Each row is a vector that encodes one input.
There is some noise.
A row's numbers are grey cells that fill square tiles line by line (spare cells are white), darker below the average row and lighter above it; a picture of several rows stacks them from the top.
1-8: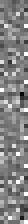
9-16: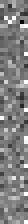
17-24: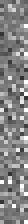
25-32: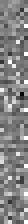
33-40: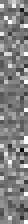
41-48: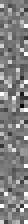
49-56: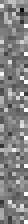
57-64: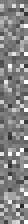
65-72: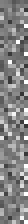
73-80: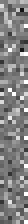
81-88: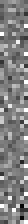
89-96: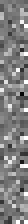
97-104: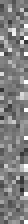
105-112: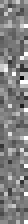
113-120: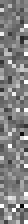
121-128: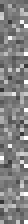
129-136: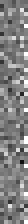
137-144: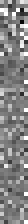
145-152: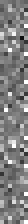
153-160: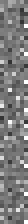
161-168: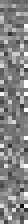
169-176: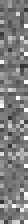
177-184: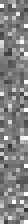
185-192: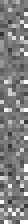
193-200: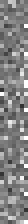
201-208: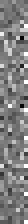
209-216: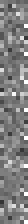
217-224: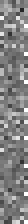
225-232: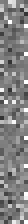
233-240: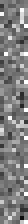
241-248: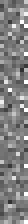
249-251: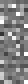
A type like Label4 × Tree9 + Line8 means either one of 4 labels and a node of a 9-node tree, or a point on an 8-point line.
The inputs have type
Bool × Bool × Bool × Bool + Unit.
